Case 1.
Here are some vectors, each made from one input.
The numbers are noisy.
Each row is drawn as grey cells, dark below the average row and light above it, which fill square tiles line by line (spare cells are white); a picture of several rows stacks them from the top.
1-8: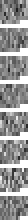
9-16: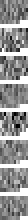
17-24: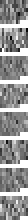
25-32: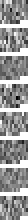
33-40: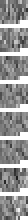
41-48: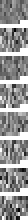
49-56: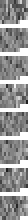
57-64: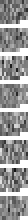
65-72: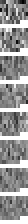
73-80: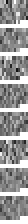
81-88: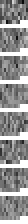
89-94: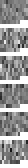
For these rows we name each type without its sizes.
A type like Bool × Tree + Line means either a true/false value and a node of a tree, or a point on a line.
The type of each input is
List(Line) + Tree.
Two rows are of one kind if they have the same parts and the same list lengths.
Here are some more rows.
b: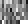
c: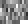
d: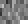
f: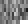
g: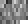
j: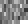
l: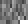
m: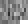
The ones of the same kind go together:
b
c
d, g, l
f, j, m

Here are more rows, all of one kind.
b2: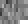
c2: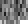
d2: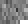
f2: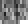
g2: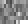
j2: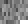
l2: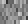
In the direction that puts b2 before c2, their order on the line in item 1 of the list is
l2, f2, b2, g2, c2, d2, j2.
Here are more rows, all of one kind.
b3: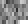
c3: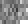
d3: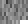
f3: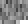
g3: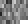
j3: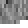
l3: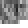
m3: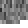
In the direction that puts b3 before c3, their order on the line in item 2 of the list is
f3, d3, j3, b3, g3, l3, c3, m3.
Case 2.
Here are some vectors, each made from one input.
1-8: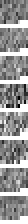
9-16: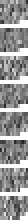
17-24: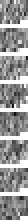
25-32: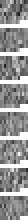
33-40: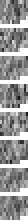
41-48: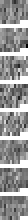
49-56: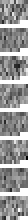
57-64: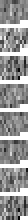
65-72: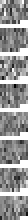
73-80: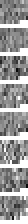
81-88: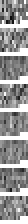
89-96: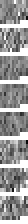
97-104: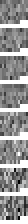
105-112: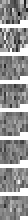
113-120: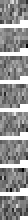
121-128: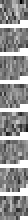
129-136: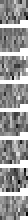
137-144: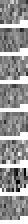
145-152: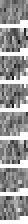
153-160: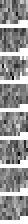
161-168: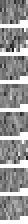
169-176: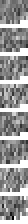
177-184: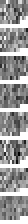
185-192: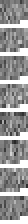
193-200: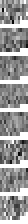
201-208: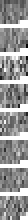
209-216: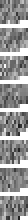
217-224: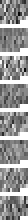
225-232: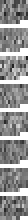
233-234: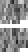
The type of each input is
Bool × Line13 + Tree16.
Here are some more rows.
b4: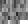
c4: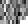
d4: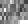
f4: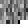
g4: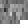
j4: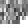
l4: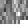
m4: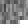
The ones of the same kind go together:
b4, g4, l4, m4
c4, d4, f4, j4

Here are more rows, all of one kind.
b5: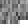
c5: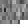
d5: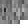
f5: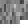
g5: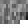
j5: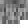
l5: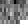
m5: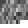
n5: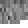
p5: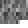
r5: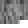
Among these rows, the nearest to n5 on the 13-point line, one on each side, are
l5 and m5.
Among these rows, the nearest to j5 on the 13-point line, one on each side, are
d5 and g5.
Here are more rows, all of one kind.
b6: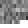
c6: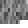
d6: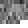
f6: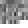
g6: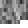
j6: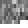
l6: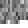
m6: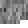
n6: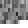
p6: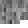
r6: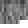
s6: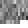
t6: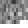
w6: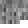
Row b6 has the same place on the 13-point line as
f6, p6 and w6.
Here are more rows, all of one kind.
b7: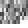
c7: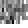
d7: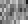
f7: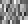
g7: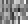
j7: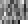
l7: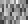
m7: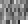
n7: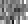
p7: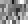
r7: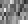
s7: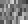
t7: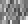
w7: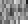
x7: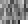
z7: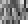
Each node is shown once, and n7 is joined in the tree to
c7 and g7.
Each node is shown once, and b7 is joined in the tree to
t7.
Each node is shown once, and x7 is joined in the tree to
j7, m7 and z7.
